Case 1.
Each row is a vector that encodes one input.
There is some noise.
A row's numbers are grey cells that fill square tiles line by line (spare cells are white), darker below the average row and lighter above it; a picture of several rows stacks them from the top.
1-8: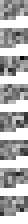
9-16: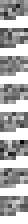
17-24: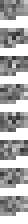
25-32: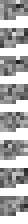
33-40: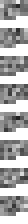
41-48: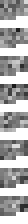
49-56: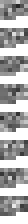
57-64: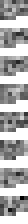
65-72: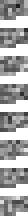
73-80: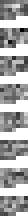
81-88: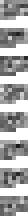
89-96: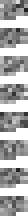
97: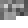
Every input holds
either a fixed value, or a point on a 4-point line and a point on an 8-point line, or a node of an 11-node tree.
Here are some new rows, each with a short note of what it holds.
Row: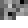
a fixed value
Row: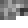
a node of an 11-node tree
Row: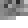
a point on a 4-point line and a point on an 8-point line
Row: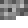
a node of an 11-node tree
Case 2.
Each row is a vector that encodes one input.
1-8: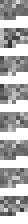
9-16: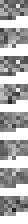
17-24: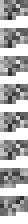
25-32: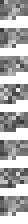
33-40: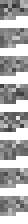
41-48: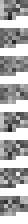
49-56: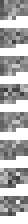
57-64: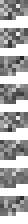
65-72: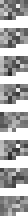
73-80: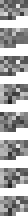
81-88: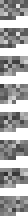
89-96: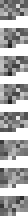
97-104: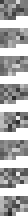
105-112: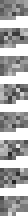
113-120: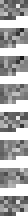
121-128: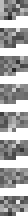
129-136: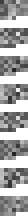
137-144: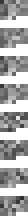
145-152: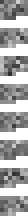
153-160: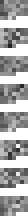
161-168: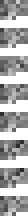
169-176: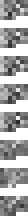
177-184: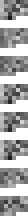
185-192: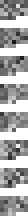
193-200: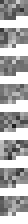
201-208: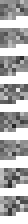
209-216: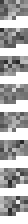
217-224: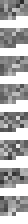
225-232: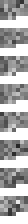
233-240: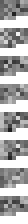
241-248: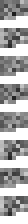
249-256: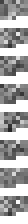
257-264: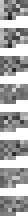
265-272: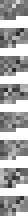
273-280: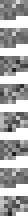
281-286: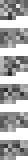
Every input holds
either a point on a 7-point line, or a node of a 10-node tree.
